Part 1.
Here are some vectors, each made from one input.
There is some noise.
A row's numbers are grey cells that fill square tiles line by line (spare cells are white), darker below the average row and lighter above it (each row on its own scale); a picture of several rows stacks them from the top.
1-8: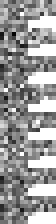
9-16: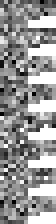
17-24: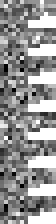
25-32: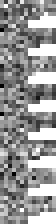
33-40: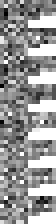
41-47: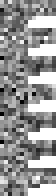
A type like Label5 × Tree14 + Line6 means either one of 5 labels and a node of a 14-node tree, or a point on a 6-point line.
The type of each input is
Circle6.
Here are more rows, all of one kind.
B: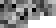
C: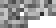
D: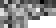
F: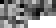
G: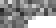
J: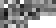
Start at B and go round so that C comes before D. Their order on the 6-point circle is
B, C, D, F, J, G.
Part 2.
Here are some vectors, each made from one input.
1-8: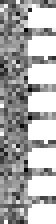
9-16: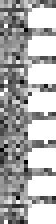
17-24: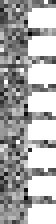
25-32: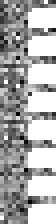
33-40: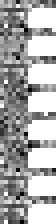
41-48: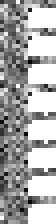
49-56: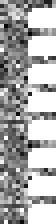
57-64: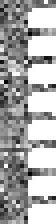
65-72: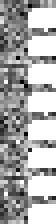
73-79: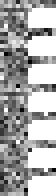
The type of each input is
Label6.
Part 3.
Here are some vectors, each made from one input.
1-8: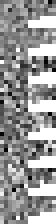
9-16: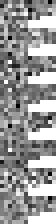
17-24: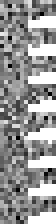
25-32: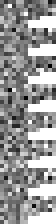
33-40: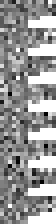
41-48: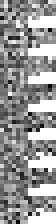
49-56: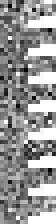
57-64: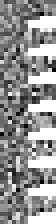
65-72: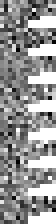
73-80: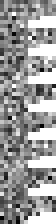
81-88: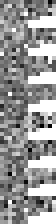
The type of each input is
Label5.
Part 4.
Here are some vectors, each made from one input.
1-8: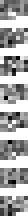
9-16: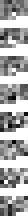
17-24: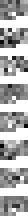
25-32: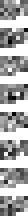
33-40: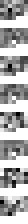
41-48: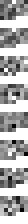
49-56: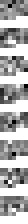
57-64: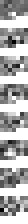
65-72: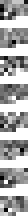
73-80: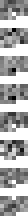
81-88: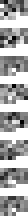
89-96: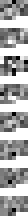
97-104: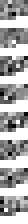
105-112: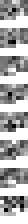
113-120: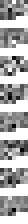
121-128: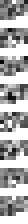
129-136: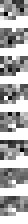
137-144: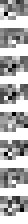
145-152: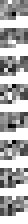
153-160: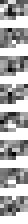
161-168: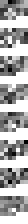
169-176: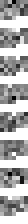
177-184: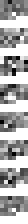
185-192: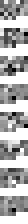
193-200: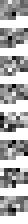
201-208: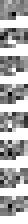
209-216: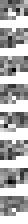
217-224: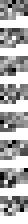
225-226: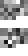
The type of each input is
Bool × Bool × Bool × Bool × Bool + Unit.
